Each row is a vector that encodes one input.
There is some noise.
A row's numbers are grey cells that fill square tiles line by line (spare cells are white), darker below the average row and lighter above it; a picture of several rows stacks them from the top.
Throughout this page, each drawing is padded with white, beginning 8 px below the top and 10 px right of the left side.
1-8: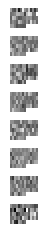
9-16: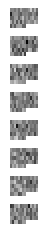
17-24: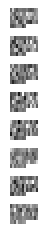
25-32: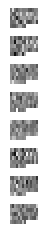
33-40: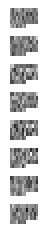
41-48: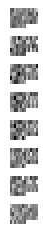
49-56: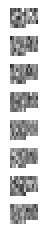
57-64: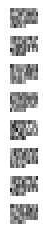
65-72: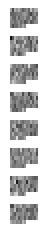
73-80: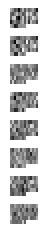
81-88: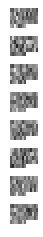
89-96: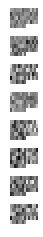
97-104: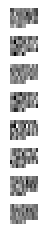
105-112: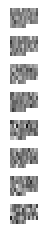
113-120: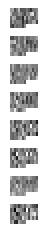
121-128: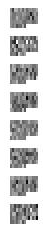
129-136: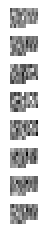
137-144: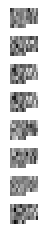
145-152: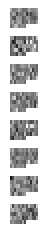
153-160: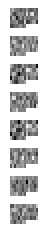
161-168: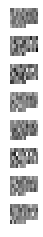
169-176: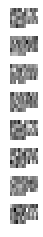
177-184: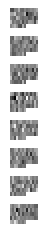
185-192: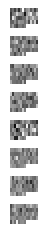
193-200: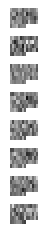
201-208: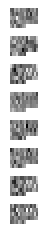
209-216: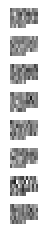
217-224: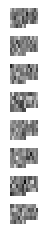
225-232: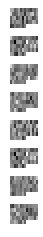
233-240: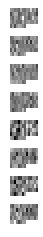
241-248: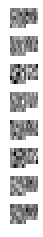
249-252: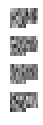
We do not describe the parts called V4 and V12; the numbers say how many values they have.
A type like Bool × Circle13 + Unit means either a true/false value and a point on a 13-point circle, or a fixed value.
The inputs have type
(Line6 × V4 + Line11) × V12.
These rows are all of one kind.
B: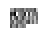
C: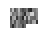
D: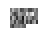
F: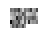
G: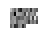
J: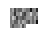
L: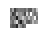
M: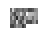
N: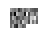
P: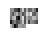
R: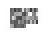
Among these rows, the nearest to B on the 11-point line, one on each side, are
L and N.
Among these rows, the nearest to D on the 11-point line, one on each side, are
C and M.
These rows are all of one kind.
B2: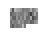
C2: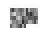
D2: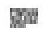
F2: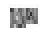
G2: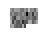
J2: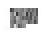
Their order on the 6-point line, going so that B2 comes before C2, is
J2, F2, B2, D2, C2, G2.
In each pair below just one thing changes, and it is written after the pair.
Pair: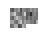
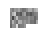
the value of V4
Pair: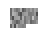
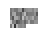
the value of V12
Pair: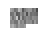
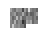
the value of V12
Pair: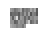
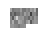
the value of V12
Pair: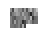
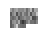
the value of V4
